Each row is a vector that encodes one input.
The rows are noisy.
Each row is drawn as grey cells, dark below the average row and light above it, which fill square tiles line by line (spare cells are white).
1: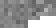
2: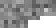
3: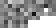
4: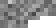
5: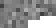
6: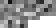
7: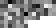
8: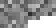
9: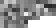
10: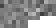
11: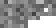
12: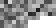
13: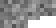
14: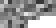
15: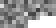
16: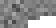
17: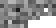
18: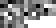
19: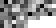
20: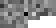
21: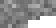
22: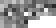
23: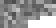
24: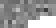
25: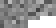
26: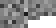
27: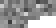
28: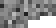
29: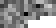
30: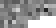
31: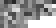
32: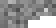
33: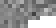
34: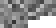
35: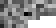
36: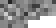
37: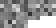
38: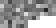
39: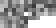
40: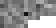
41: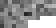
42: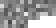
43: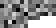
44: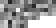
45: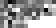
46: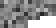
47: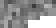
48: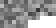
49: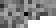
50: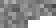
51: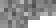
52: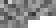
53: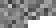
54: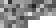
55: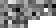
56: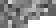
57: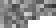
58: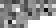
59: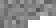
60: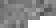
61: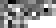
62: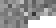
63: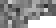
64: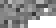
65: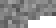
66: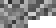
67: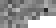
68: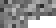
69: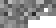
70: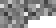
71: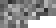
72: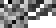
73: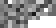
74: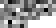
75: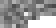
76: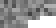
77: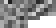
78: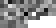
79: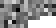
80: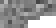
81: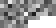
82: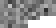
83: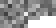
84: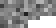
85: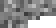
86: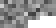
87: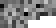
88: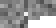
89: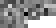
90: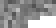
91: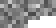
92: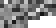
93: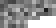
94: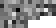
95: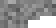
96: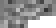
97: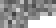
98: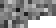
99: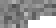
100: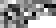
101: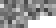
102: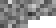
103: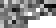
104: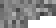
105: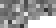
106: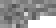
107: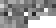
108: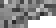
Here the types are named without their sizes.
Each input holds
a node of a tree.
